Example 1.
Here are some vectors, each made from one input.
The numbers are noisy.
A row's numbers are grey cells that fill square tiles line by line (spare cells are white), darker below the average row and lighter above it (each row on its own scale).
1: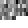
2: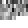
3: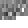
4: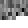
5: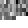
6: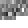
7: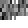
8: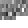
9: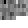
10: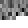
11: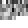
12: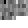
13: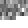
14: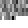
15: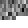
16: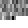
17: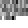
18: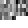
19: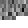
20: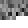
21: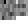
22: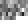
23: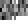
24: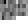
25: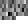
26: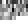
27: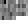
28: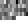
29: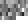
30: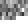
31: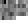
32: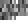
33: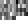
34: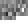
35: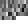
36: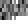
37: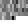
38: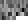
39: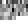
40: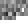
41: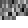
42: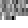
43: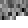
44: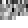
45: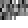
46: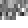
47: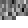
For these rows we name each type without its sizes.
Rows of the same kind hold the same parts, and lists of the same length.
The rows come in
2 kinds.
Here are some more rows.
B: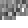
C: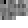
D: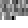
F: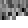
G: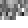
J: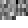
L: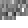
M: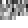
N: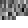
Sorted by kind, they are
B, C, D, F, G, J, L, N
M

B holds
three true/false values.
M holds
a fixed value.
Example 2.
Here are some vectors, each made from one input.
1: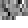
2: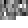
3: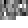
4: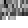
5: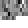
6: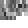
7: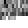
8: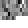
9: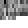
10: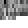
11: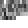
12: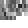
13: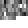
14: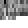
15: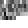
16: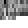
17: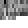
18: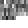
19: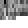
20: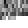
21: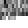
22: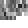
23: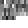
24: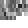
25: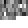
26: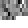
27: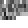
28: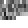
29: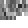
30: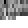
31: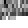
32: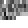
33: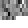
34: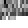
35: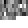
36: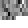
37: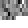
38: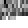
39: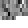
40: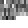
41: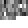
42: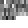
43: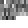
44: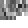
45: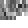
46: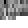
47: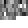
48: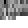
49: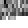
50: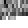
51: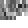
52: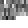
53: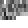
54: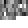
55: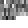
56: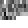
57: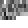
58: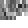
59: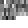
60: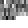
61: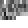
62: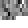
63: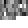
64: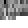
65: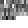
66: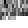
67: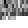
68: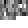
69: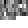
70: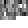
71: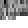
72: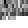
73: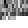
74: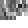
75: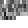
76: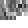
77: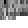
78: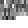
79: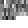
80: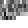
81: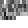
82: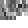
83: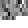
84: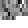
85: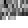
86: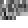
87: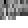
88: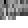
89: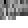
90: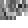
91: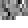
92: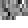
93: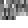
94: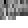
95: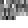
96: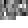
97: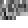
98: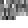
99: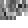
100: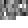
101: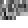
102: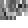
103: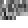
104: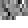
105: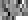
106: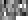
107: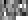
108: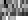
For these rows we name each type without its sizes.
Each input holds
a point on a line.
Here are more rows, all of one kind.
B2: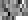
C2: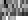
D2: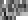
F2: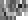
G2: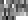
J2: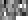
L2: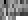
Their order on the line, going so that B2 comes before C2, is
F2, D2, G2, B2, J2, L2, C2.
